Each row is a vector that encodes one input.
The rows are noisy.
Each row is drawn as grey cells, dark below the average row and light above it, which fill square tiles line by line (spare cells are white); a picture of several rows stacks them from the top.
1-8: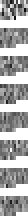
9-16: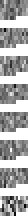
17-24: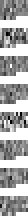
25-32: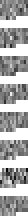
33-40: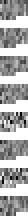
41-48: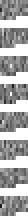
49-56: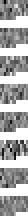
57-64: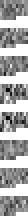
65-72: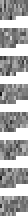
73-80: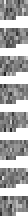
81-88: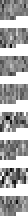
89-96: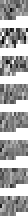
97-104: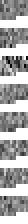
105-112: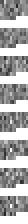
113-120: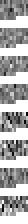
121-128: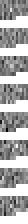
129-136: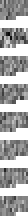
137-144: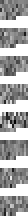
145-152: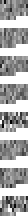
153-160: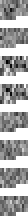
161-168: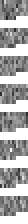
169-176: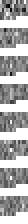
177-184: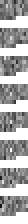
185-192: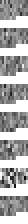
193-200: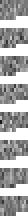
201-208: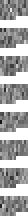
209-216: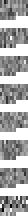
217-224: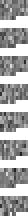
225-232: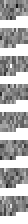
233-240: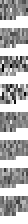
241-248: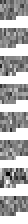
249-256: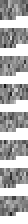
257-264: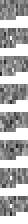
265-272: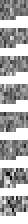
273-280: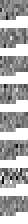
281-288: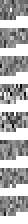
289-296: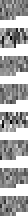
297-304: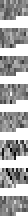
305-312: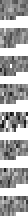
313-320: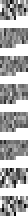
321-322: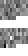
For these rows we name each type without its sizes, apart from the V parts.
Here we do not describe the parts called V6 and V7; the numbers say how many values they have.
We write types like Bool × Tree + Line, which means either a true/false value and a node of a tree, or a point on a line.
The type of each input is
(Circle + Unit) × (Tree + V7) × V6 + Label.
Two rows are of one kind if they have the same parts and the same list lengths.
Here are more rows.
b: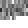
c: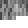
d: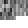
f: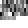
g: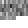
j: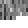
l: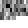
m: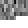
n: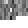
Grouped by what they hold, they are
b, d, m
c, j
f, l
g
n

